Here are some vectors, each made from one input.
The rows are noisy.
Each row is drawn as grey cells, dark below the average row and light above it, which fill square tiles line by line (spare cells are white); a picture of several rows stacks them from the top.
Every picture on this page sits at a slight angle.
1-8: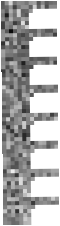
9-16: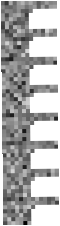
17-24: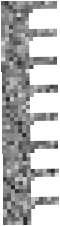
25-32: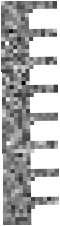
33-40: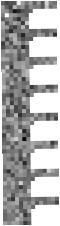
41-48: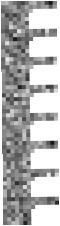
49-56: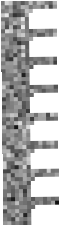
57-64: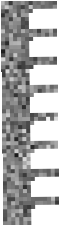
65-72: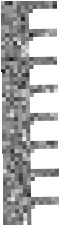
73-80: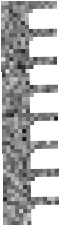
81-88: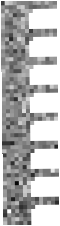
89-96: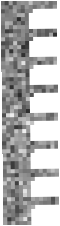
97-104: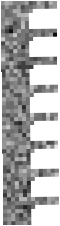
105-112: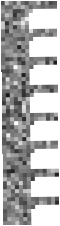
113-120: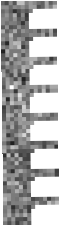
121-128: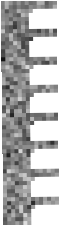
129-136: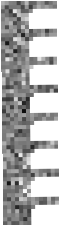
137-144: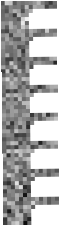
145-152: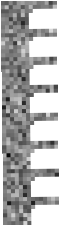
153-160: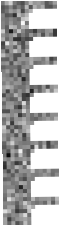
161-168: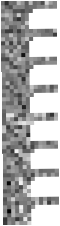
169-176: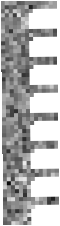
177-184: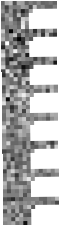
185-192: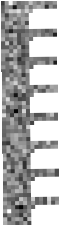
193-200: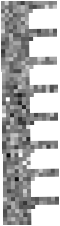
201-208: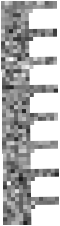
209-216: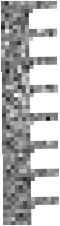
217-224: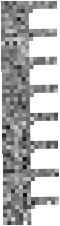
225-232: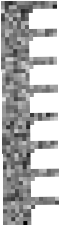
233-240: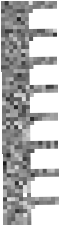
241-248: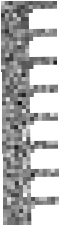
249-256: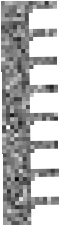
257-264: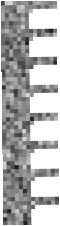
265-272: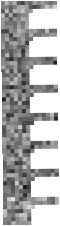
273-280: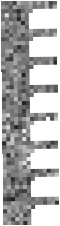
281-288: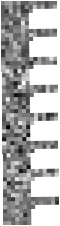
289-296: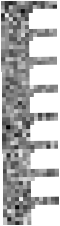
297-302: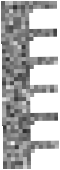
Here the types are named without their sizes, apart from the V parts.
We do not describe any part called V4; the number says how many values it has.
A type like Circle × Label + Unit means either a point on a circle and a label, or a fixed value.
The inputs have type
Bool × Circle × (Line + List(V4)).
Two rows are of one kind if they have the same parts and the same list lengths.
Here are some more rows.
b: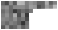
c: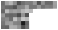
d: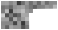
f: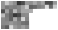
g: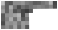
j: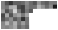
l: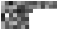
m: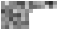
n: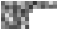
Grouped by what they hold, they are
b
c, d, f, m
g, j, l
n

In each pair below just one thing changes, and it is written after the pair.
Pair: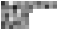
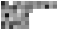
the value of V4 in item 2 of the list
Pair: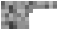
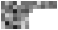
the value of V4 in item 1 of the list
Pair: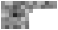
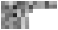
the true/false value
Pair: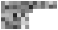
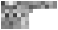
the value of V4 in item 2 of the list
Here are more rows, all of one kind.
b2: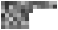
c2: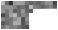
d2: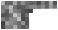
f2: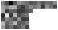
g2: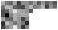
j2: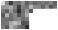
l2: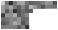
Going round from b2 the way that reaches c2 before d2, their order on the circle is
b2, l2, c2, j2, g2, f2, d2.
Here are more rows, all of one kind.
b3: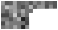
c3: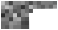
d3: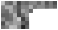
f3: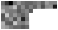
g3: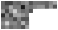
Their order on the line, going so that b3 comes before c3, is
g3, f3, b3, d3, c3.
